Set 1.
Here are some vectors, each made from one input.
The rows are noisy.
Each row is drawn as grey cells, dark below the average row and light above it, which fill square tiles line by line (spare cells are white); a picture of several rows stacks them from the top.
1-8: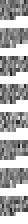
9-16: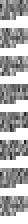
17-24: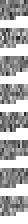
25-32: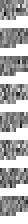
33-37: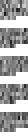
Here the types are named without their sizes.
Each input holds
a point on a line.
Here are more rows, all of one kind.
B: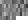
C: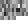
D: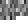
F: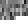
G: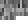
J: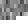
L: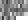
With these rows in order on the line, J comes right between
B and L.
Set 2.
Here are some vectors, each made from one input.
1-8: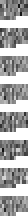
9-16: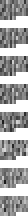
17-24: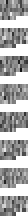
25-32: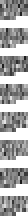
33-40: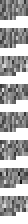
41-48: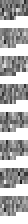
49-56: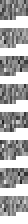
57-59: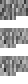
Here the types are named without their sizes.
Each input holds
a point on a line.
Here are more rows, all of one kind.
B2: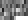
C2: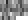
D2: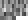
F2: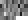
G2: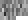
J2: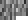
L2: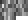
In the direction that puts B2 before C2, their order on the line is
L2, J2, B2, F2, C2, G2, D2.
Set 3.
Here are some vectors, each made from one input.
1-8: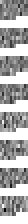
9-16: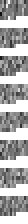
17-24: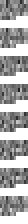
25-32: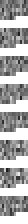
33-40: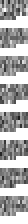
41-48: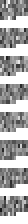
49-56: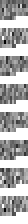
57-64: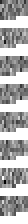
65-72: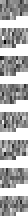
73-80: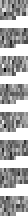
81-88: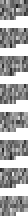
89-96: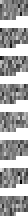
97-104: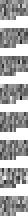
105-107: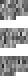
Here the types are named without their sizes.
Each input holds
a point on a line.
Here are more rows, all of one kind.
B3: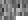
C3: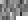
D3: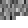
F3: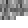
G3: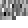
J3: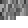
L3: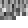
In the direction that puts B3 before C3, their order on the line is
J3, D3, B3, C3, F3, G3, L3.
